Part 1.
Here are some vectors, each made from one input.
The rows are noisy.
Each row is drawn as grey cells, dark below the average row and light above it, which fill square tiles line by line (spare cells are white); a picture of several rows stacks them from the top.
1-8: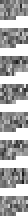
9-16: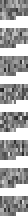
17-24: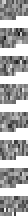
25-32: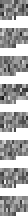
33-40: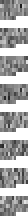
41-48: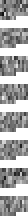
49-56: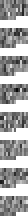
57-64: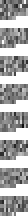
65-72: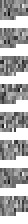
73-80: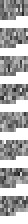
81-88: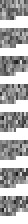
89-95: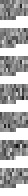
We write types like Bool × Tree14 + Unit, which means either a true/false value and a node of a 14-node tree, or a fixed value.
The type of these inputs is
Bool × Bool × Bool + Tree9.
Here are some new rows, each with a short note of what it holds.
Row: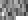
a node of a 9-node tree
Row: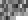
three true/false values
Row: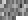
a node of a 9-node tree
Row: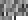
three true/false values
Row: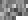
a node of a 9-node tree
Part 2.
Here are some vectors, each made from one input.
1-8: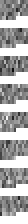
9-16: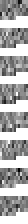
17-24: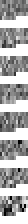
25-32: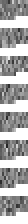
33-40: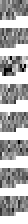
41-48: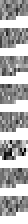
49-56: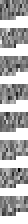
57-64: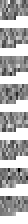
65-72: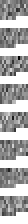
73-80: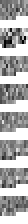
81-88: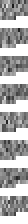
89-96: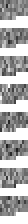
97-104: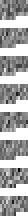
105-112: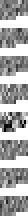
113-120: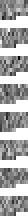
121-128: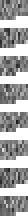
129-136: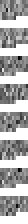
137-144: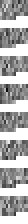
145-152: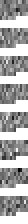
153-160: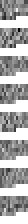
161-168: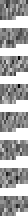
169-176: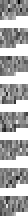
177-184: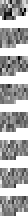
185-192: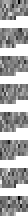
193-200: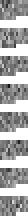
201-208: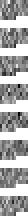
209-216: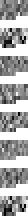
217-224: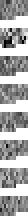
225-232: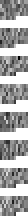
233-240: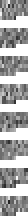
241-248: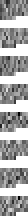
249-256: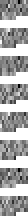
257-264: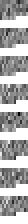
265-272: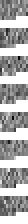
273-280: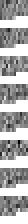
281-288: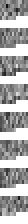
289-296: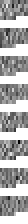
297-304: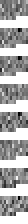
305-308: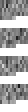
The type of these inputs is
List2(Line8).
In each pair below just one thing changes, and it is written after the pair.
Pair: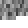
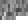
the place on the 8-point line in item 2 of the list
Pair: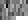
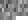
the place on the 8-point line in item 1 of the list
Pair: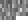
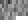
the place on the 8-point line in item 2 of the list
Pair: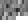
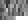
the place on the 8-point line in item 1 of the list
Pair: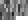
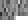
the place on the 8-point line in item 1 of the list
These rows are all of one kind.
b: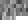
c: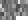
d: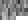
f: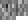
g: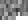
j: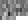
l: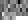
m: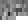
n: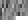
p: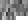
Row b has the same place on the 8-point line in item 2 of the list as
g, j, l and m.
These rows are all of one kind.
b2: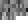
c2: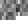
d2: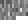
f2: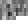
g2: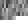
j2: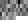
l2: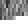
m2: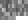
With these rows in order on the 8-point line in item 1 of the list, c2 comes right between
f2 and m2.
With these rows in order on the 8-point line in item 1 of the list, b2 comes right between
f2 and j2.
